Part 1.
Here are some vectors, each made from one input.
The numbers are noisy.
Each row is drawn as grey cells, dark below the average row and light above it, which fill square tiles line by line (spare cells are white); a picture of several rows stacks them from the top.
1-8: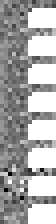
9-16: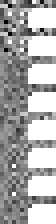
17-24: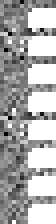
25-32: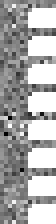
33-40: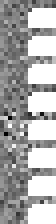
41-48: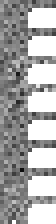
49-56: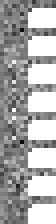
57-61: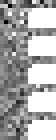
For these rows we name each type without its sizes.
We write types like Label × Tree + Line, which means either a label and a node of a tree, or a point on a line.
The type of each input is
Tree + Unit.
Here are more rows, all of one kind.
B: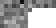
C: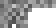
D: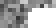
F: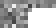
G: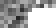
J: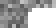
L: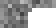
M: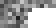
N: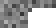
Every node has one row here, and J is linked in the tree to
C, D and L.
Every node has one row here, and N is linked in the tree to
B and L.
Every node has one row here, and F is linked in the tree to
C.
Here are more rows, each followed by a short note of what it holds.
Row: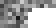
a node of a tree
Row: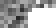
a node of a tree
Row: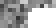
a node of a tree
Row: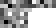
a fixed value
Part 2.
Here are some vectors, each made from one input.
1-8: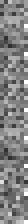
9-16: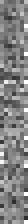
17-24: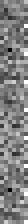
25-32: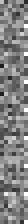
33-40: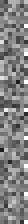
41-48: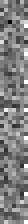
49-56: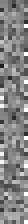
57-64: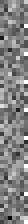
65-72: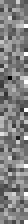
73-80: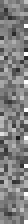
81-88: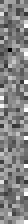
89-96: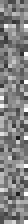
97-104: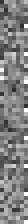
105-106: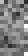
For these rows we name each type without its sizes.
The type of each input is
Line.
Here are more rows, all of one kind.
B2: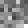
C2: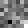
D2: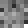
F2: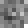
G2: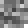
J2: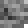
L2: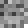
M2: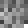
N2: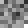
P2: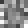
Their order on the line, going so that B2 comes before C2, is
G2, F2, J2, L2, N2, B2, M2, D2, C2, P2.
